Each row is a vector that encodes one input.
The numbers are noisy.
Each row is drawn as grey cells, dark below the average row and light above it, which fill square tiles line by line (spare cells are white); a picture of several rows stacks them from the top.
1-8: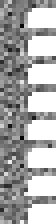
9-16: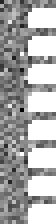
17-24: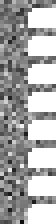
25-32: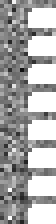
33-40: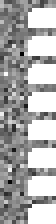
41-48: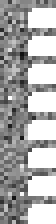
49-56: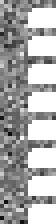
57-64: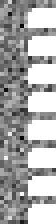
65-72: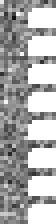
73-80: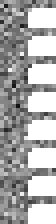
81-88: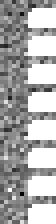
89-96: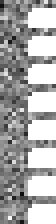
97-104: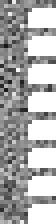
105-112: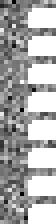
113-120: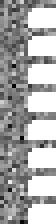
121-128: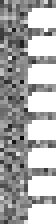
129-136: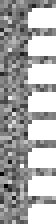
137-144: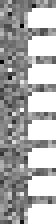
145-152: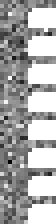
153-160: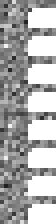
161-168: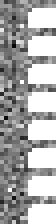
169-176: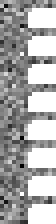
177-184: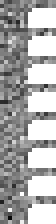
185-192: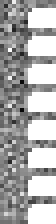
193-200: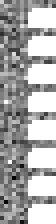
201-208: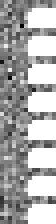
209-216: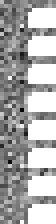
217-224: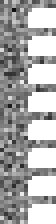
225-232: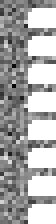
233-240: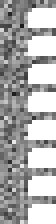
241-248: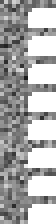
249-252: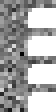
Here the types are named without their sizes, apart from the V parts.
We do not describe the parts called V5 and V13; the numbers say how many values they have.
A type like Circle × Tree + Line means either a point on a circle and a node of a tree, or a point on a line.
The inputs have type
Bool × (Circle + V5 × V13).
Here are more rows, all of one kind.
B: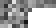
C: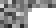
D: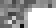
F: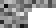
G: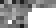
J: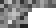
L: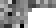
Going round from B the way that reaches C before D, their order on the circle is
B, F, C, L, D, G, J.
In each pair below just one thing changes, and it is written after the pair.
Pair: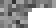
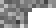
the true/false value
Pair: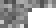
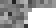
the true/false value
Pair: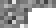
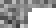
the value of V5
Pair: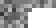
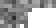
the value of V13
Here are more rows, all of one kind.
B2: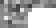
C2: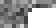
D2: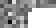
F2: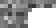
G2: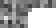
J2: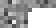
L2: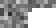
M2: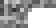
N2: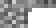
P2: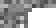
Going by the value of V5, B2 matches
D2, G2 and J2.
